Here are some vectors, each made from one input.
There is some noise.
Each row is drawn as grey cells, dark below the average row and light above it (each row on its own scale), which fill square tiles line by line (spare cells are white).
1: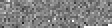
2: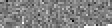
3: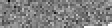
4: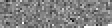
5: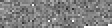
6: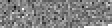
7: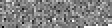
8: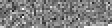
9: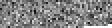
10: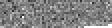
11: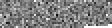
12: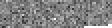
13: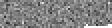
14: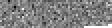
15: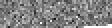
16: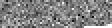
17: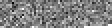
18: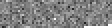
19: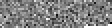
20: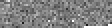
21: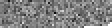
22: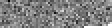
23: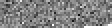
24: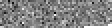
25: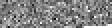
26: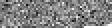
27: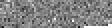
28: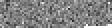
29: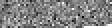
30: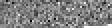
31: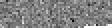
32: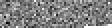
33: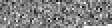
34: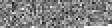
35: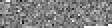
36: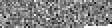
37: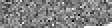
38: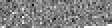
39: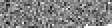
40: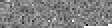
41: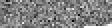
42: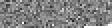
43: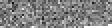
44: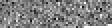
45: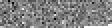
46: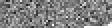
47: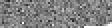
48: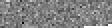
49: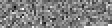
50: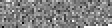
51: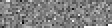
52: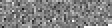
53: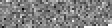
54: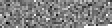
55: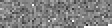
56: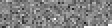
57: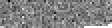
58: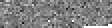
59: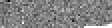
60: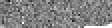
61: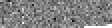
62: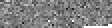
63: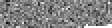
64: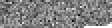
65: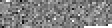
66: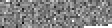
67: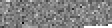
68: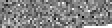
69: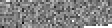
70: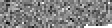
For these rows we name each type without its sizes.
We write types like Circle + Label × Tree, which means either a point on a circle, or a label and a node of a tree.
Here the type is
Line + Tree.
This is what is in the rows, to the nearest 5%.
About 30% of them hold a point on a line. The rest hold a node of a tree.
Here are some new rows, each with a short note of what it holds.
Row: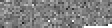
a point on a line
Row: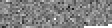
a point on a line
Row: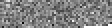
a point on a line
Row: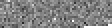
a point on a line
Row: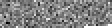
a node of a tree
